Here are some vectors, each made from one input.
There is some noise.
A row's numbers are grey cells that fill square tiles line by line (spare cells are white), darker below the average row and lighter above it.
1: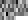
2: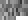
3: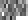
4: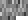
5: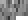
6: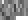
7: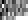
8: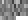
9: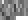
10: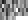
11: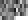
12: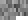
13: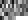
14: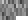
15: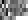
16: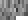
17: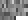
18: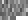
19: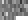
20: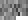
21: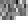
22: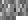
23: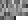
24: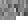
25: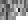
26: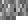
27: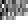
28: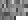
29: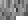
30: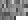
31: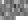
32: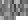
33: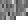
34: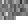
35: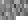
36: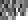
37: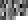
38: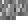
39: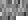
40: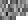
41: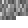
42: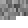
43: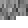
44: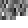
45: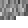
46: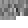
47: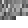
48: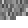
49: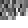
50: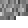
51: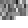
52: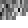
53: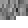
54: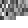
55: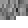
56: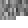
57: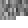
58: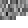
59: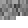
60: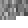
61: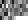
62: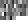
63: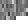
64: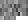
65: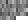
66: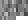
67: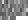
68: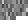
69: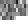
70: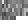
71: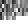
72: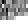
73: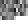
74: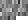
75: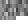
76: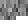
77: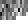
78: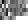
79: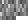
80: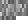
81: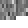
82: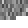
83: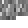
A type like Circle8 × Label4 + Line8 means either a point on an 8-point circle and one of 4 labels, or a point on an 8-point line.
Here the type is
Bool × (Circle6 + Unit) × Line4 + Line5 × Line5.
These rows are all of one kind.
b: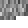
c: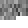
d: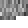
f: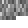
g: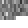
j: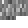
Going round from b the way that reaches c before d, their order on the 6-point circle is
b, f, c, g, j, d.
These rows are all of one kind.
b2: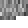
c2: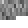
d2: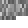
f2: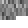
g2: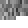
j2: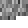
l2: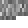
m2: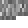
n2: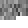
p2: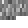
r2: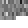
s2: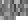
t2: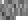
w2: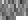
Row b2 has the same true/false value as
g2, j2 and n2.
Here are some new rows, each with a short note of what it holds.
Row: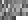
a point on a 4-point line and a true/false value
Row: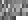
a point on a 4-point line and a true/false value
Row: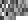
a point on each of two 5-point lines
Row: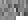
a point on a 6-point circle, a point on a 4-point line and a true/false value
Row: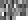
a point on each of two 5-point lines
